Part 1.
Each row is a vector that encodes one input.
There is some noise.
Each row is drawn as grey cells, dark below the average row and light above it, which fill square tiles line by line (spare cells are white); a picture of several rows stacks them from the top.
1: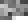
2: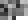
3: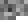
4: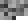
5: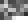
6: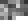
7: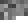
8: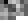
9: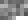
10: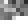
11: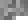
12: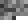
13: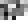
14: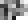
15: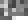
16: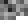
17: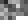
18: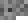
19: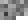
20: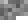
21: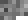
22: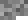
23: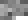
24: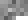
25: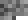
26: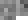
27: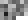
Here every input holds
a point on a 4-point line and a point on a 5-point line.
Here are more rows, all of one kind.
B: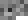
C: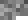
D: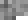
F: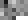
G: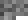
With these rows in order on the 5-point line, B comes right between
D and G.
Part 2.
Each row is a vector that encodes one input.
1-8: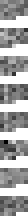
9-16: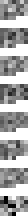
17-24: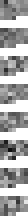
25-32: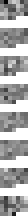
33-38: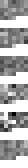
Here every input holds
a point on a 4-point line and a point on a 5-point line.
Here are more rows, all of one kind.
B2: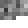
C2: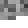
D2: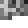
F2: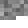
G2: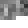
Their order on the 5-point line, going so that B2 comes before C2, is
B2, F2, D2, C2, G2.
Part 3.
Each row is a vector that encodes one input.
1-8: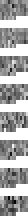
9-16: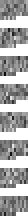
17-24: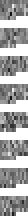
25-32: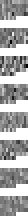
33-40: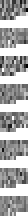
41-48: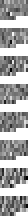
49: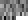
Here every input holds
either a fixed value, or a node of a 9-node tree.
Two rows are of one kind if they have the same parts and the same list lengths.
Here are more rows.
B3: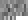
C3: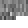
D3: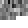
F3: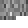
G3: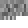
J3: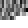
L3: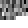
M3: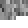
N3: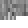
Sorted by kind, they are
B3, C3, D3, F3, G3, M3, N3
J3, L3

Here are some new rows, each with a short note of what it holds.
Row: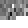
a node of a 9-node tree
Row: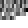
a fixed value
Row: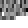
a fixed value
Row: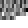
a fixed value
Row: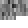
a node of a 9-node tree
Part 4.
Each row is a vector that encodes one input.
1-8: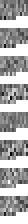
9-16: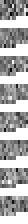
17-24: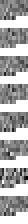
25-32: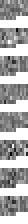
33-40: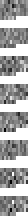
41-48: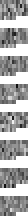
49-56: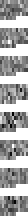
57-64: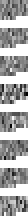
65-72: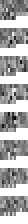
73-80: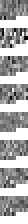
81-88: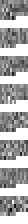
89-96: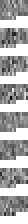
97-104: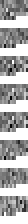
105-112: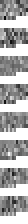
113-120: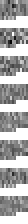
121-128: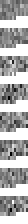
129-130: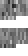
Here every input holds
either a fixed value, or a node of a 10-node tree.
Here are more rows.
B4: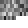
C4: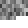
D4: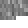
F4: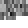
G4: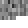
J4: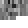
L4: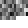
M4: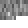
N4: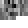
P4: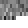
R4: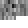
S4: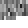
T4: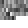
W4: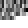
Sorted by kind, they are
B4, C4, D4, F4, G4, J4, L4, M4, N4, P4, R4, S4, T4
W4

